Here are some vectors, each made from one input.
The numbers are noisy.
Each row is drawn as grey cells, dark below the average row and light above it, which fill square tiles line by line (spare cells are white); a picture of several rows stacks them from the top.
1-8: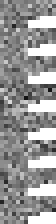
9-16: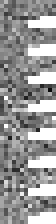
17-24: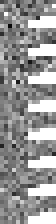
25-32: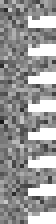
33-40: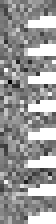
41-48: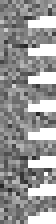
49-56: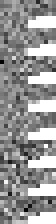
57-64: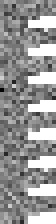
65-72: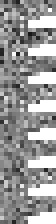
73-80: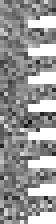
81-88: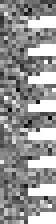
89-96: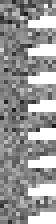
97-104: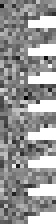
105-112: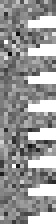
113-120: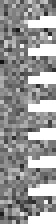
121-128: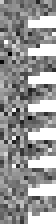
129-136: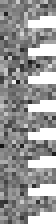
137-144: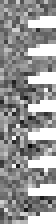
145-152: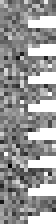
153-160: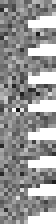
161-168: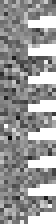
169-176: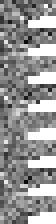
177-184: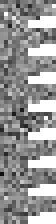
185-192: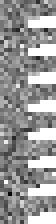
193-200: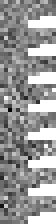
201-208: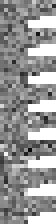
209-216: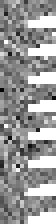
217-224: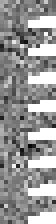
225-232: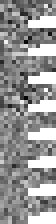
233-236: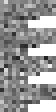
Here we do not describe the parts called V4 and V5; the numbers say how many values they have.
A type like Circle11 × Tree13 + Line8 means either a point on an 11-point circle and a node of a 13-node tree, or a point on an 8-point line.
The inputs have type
Line7 × (Line7 + V4) + V5.
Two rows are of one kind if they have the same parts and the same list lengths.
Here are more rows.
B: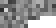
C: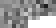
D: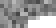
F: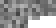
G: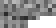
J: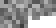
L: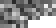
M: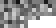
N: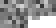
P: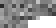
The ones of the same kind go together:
B, G, P
C, D, F, J, N
L, M

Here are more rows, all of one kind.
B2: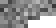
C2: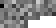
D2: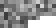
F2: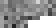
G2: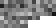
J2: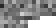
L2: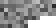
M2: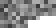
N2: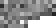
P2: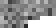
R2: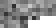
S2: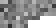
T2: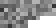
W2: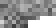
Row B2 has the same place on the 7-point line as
F2, P2 and S2.
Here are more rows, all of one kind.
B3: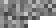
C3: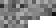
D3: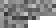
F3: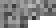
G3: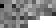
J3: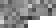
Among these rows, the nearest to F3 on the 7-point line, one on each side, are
D3 and G3.
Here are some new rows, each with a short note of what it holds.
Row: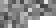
a point on each of two 7-point lines
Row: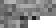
a point on a 7-point line and a value of V4
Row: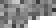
a point on each of two 7-point lines
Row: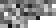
a value of V5
